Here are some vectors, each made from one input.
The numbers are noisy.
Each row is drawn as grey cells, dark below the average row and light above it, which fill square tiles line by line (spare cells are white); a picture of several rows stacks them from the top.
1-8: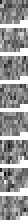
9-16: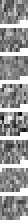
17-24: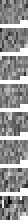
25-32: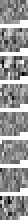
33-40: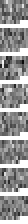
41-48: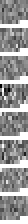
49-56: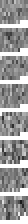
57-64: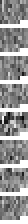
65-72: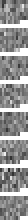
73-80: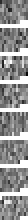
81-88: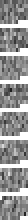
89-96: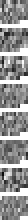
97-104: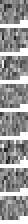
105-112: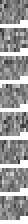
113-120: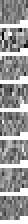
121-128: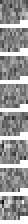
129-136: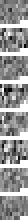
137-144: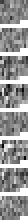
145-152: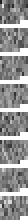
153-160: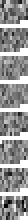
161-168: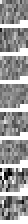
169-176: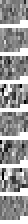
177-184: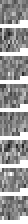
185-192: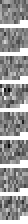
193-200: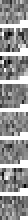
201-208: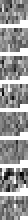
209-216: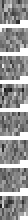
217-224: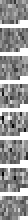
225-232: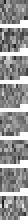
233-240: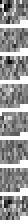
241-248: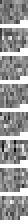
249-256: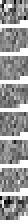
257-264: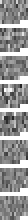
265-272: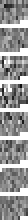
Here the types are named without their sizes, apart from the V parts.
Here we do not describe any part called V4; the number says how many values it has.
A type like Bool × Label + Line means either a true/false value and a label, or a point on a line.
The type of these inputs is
Label × (Line + List(V4)).
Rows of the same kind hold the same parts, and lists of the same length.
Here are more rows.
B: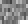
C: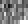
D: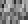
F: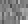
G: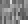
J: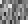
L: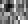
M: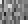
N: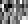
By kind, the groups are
B, J, M
C, F
D, G, N
L

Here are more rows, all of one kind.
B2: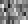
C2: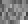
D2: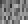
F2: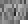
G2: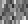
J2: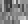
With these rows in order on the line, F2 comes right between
C2 and J2.
